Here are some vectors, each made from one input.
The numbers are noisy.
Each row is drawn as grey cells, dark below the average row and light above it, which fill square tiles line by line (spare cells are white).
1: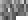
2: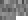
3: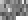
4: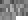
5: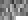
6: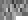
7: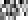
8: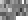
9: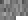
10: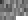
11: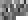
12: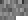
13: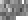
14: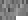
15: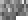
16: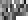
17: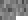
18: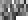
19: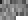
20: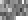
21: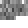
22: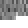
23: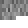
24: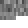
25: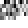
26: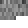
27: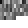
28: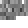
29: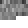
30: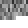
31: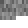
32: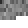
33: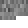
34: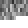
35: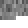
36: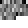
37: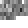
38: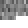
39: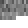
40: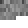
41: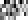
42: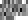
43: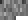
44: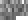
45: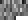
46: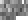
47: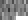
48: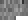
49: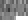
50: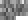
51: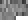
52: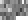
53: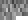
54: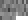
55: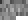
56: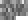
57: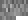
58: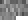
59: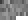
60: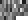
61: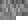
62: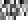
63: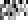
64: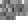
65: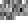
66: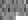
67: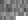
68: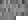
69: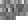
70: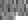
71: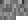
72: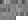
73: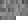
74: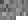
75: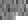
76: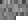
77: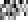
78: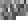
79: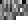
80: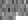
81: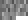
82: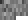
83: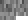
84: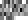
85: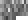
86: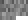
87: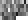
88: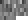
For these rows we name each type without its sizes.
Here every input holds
a list of points on a line.
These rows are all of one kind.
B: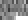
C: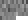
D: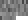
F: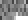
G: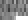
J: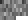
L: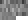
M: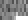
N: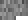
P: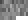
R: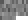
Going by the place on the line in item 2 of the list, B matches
C, D, F and N.
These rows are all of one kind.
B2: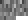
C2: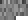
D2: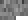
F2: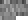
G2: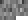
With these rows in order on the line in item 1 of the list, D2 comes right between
C2 and G2.
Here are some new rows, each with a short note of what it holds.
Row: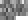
a list of one item
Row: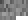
a list of two items
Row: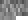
a list of two items
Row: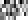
the empty list
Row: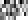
the empty list
